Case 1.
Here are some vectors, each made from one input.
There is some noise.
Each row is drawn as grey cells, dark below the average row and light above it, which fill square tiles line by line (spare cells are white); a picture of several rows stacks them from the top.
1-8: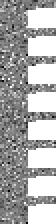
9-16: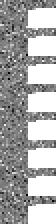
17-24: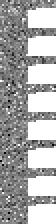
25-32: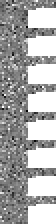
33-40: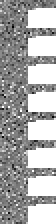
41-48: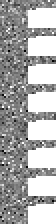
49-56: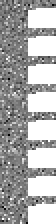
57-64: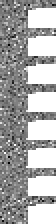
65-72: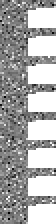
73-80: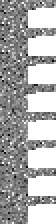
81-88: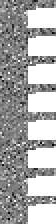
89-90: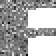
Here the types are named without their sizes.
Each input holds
either two labels, or three true/false values.
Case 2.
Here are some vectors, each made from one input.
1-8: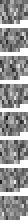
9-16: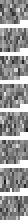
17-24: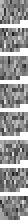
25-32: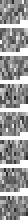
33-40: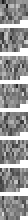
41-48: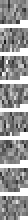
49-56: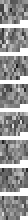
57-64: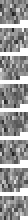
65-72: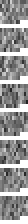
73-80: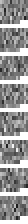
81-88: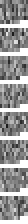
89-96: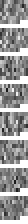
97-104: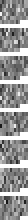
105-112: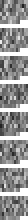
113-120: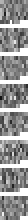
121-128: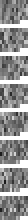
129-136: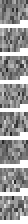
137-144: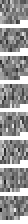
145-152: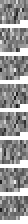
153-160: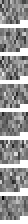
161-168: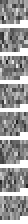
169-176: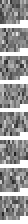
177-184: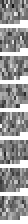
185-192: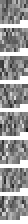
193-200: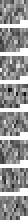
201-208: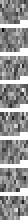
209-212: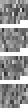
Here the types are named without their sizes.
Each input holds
either a point on a circle, or a point on a line, or four true/false values.
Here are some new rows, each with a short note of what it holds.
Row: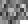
four true/false values
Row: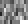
a point on a line
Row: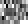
a point on a circle
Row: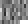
a point on a circle
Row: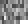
four true/false values
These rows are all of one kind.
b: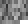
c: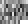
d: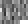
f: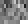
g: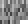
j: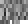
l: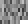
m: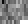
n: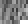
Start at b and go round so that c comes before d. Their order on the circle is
b, m, c, g, l, j, d, n, f.
